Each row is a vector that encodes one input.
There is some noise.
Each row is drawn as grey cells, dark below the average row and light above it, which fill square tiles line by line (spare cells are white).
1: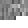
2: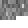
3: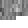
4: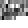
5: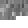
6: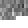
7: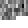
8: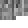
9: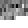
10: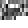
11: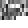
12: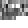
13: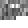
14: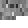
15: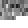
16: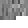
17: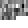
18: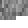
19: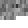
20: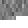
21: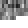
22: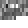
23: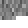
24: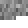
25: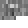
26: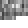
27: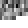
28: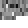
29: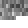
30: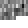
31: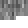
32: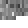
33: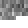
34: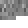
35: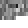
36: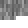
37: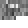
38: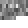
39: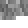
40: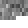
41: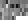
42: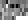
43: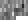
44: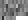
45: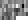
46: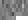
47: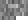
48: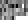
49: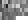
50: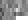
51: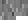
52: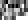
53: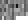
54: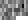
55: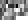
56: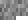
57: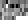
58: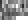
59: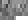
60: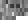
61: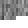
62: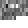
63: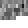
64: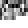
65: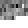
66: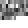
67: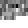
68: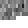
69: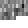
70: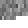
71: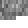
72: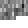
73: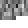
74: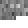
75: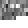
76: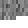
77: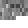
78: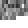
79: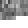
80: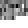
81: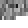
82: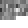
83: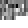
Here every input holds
a point on a 6-point line, together with either a fixed value, or a node of a 10-node tree.
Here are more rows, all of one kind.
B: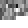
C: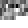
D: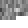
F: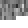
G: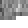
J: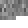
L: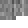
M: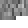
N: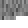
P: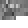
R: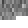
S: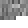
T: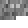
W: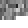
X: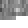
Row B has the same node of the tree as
C, D, G and X.
